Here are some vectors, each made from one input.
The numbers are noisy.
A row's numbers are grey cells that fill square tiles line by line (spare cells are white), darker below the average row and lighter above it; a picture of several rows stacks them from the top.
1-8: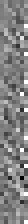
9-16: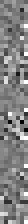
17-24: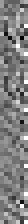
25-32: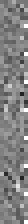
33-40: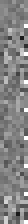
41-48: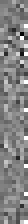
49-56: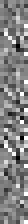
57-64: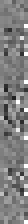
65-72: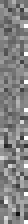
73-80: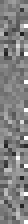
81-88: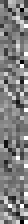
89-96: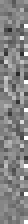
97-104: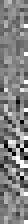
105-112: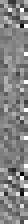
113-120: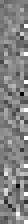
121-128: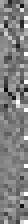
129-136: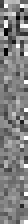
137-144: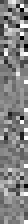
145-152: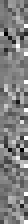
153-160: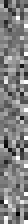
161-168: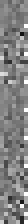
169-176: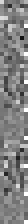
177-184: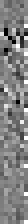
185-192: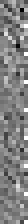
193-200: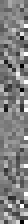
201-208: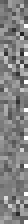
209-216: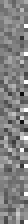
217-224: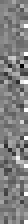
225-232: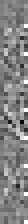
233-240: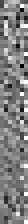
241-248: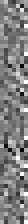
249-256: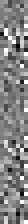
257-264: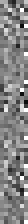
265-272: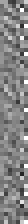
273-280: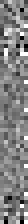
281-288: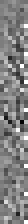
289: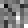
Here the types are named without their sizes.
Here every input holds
a list of points on a line.
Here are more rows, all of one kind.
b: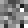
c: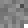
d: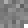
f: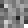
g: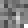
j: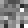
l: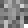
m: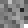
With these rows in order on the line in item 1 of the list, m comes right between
b and c.
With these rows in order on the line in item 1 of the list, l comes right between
f and g.
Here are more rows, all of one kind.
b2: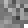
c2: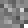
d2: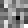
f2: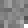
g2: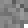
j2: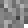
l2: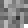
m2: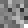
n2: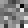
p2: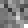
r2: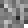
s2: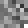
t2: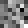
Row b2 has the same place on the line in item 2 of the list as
c2, g2, j2 and r2.
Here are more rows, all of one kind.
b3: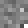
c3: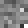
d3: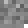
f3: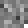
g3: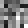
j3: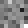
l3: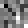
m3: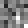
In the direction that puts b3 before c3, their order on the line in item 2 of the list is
d3, g3, l3, m3, f3, b3, j3, c3.
